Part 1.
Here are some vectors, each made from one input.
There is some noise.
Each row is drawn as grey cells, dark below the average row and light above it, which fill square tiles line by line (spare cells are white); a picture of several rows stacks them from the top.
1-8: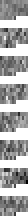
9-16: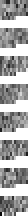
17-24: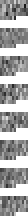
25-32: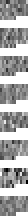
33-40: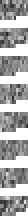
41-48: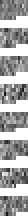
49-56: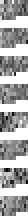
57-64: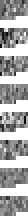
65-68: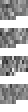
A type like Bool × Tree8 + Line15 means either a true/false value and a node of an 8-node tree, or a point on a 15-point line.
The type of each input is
Tree10.
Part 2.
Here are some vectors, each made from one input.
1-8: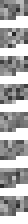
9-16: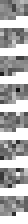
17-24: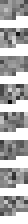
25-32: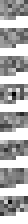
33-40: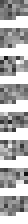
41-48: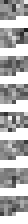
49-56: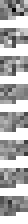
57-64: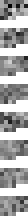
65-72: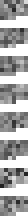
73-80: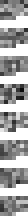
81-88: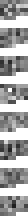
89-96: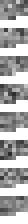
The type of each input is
Label8.
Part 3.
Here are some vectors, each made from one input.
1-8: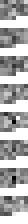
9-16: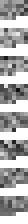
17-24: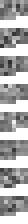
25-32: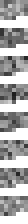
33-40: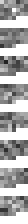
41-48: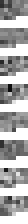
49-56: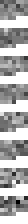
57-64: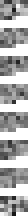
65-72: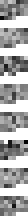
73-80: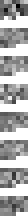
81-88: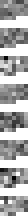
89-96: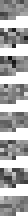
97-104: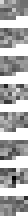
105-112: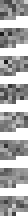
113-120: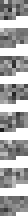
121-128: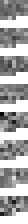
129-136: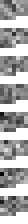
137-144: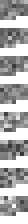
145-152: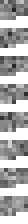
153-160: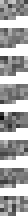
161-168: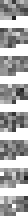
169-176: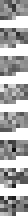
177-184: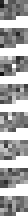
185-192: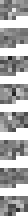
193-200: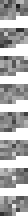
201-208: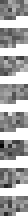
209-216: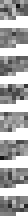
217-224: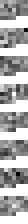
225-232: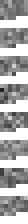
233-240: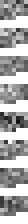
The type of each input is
Label8.
